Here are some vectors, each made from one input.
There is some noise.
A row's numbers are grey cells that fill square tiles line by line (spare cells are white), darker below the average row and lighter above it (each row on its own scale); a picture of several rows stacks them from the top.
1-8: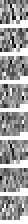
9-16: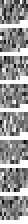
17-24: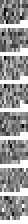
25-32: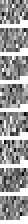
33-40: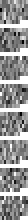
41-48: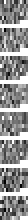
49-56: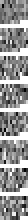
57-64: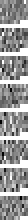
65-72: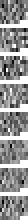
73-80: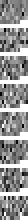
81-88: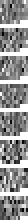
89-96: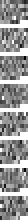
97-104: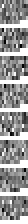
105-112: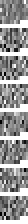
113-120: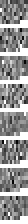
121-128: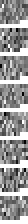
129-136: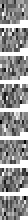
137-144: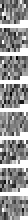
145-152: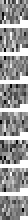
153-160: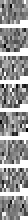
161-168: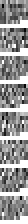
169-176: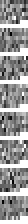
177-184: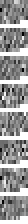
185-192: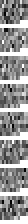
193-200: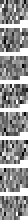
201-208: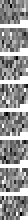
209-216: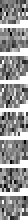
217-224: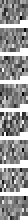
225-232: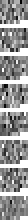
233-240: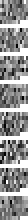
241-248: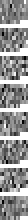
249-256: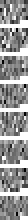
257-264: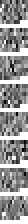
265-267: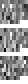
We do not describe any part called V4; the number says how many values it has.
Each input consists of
a node of an 18-node tree, together with either four true/false values, or a value of V4.
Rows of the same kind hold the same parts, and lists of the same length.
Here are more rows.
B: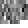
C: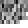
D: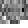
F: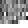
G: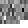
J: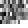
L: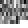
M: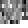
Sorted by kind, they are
B, D, F, G, L, M
C, J

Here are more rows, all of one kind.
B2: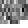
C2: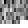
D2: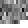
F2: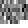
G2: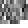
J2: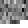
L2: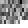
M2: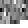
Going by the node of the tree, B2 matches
F2 and G2.
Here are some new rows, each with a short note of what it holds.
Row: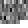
a node of an 18-node tree and four true/false values
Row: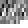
a node of an 18-node tree and four true/false values
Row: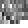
a node of an 18-node tree and a value of V4
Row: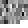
a node of an 18-node tree and four true/false values
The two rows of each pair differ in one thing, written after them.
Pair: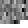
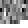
the node of the tree
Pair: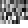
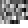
the node of the tree
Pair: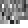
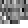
the value of V4
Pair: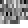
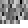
the node of the tree
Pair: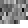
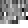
the value of V4
